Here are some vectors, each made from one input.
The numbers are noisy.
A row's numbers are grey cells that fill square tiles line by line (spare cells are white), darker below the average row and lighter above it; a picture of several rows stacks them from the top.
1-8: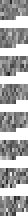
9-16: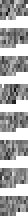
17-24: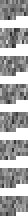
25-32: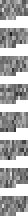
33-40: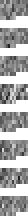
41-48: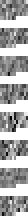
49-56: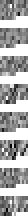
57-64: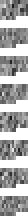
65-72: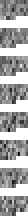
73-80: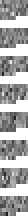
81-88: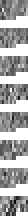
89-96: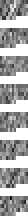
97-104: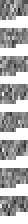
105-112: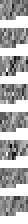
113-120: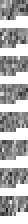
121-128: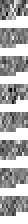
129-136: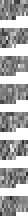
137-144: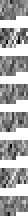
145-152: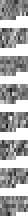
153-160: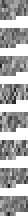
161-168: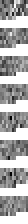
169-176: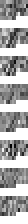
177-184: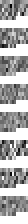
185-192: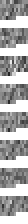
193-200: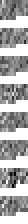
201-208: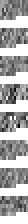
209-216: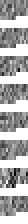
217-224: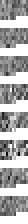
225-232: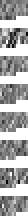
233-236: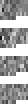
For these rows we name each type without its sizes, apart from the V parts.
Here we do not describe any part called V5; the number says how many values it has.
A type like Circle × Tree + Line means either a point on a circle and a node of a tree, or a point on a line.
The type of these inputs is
(Bool × V5 + Unit) × Line + Tree.
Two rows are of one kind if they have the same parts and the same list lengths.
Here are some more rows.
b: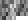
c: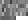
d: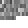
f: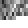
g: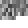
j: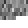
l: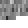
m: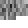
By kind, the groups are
b, f, g, j, m
c
d, l

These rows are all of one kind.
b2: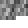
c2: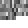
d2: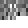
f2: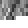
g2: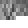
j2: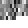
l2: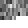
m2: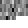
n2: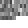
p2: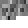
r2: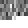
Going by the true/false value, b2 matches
d2 and j2.
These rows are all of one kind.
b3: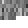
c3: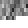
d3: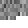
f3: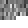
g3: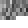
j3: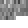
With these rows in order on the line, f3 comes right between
b3 and c3.
